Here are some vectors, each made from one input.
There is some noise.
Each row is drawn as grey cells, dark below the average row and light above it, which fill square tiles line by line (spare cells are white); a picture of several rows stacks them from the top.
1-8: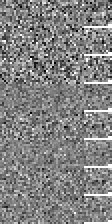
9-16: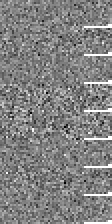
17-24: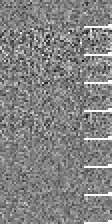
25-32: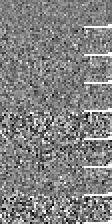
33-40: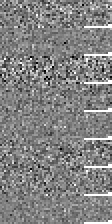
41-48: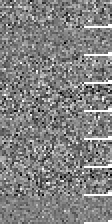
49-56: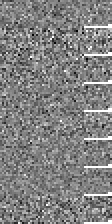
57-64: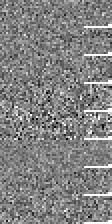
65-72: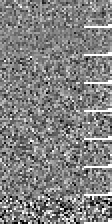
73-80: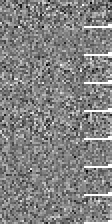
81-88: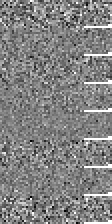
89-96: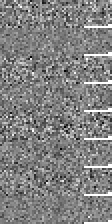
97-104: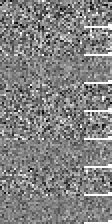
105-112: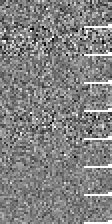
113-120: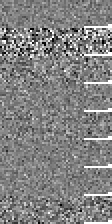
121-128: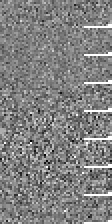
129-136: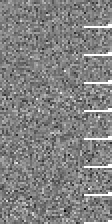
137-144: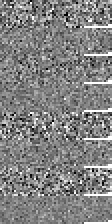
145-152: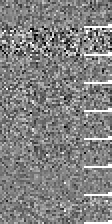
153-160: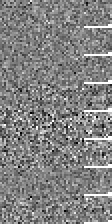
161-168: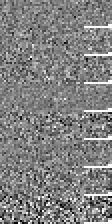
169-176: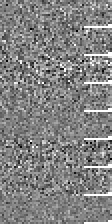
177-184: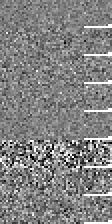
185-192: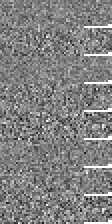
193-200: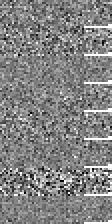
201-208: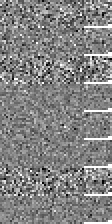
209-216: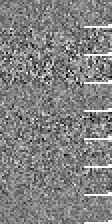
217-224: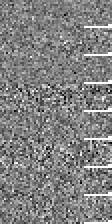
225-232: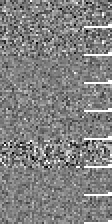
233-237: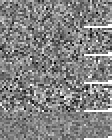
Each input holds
a point on a 10-point line and a true/false value.
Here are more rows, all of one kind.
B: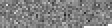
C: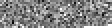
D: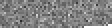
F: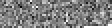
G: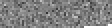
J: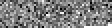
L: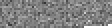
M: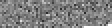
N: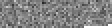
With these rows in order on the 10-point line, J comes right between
G and M.
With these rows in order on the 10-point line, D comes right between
C and F.
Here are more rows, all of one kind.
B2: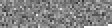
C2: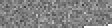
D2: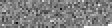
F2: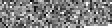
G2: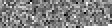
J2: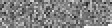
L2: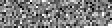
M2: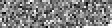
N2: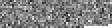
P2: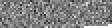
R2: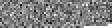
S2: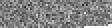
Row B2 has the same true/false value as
F2, G2, P2 and R2.
